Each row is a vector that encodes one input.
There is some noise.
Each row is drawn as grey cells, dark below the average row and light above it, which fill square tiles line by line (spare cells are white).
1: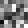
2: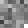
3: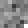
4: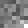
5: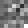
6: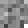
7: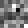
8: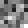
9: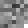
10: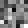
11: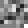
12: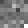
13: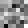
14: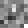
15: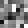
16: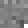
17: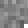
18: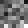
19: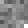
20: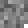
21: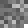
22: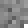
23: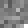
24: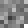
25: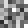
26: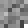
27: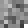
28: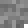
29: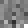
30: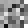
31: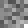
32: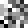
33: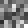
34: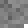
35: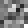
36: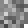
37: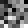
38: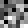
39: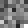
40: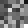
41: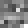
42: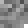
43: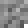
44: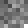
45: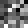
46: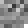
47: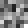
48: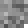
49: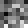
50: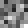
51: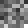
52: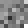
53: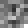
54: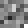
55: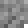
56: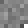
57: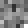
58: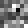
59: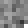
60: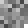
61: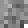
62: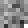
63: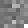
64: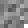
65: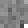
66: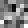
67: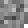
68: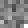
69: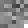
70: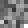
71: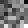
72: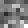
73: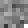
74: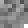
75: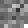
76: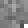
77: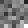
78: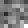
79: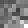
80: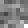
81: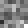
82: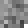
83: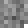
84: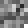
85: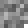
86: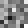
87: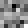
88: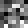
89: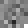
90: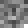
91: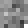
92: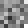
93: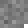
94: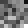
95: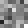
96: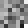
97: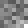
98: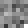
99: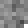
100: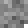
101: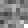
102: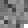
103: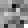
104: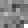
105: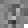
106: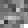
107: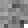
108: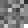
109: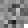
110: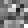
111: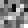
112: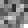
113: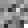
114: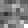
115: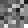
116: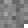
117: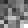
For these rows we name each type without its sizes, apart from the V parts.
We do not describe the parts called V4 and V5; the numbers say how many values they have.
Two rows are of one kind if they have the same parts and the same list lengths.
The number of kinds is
2.
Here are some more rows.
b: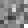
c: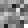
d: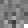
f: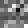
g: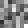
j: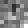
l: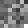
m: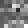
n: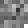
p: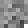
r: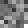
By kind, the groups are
b, c, f, l, m, n, p, r
d, g, j

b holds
a point on a line, a true/false value and a value of V5.
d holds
a value of V4.
